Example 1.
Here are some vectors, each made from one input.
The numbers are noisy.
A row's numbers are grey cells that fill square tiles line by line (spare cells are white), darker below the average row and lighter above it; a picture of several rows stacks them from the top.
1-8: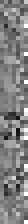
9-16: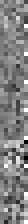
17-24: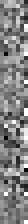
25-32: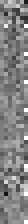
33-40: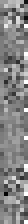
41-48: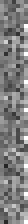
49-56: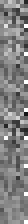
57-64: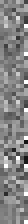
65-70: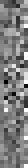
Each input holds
a point on a 5-point line.
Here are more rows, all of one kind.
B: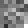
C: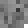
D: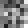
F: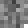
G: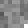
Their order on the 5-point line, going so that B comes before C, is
F, D, G, B, C.
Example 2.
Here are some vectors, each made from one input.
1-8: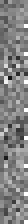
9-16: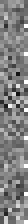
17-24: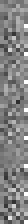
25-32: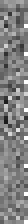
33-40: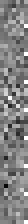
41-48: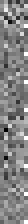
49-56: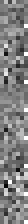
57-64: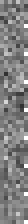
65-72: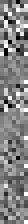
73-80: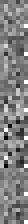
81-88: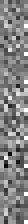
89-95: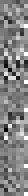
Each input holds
a point on a 5-point line and a point on an 8-point line.
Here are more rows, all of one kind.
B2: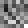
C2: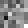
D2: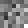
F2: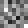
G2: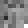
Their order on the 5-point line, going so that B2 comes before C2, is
B2, F2, G2, C2, D2.
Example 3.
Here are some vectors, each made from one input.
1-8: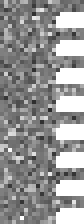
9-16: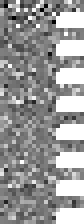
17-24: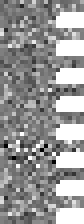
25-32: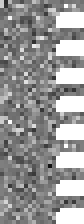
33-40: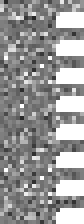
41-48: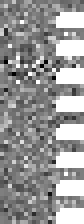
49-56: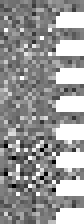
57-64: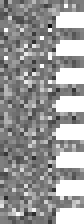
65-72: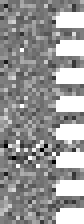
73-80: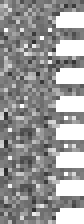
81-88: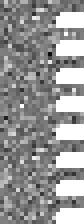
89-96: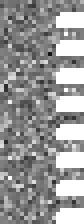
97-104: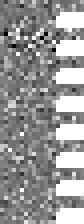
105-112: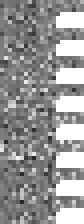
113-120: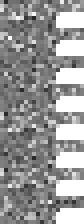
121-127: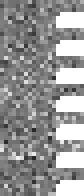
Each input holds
either a point on a 20-point circle, or a fixed value.
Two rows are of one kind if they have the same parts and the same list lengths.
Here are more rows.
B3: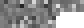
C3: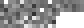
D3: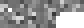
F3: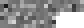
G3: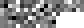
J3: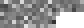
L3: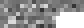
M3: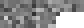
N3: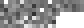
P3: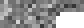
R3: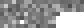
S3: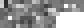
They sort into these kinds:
B3, C3, D3, F3, J3, L3, M3, N3, P3, R3, S3
G3

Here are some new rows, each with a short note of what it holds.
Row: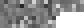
a point on a 20-point circle
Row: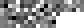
a fixed value
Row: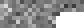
a point on a 20-point circle
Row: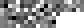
a fixed value
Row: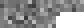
a point on a 20-point circle
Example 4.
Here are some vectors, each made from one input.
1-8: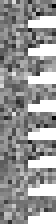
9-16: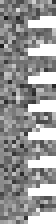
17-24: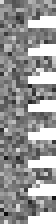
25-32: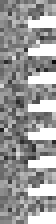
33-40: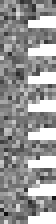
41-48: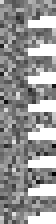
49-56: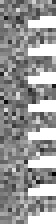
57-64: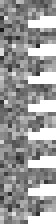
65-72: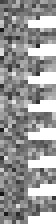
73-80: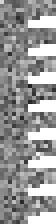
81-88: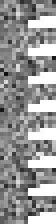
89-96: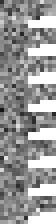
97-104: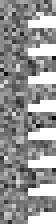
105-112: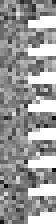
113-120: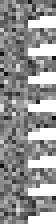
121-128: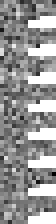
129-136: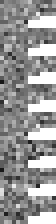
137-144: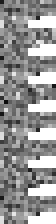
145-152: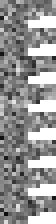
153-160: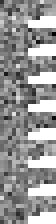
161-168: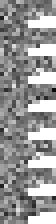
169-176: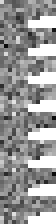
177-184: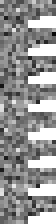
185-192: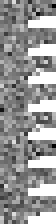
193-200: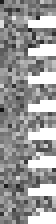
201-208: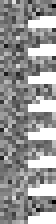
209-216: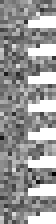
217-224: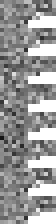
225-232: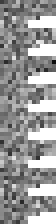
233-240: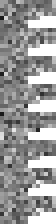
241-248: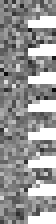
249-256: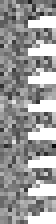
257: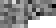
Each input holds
a point on a 20-point circle.
